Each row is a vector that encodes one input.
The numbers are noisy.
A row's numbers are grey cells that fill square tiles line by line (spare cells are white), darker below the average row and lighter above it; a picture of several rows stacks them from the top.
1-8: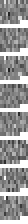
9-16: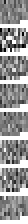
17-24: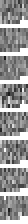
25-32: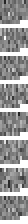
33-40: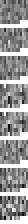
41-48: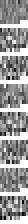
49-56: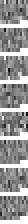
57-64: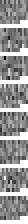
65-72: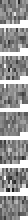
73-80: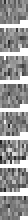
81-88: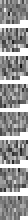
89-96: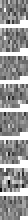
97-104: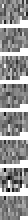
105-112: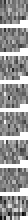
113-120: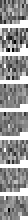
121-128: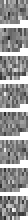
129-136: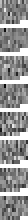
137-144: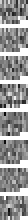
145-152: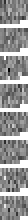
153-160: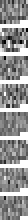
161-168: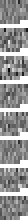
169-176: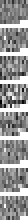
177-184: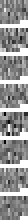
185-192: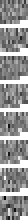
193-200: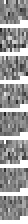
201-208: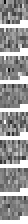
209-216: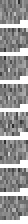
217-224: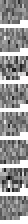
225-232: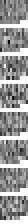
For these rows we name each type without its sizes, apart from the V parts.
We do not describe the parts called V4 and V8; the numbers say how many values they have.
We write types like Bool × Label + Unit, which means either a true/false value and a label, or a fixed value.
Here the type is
Bool × Bool × Bool × Bool + (Tree + Unit) × V4 × V8 + Unit.
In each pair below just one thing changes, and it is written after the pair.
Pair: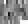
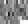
the value of V8
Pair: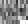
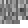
the node of the tree
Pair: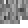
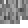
the value of V8
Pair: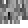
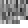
the node of the tree
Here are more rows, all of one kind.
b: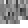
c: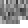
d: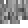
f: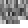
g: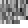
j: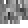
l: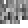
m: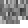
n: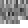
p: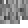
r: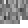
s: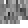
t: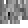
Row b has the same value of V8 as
l and s.
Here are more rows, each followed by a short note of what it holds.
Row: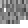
a value of V4 and a value of V8
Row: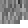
four true/false values
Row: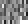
a fixed value
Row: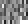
a fixed value
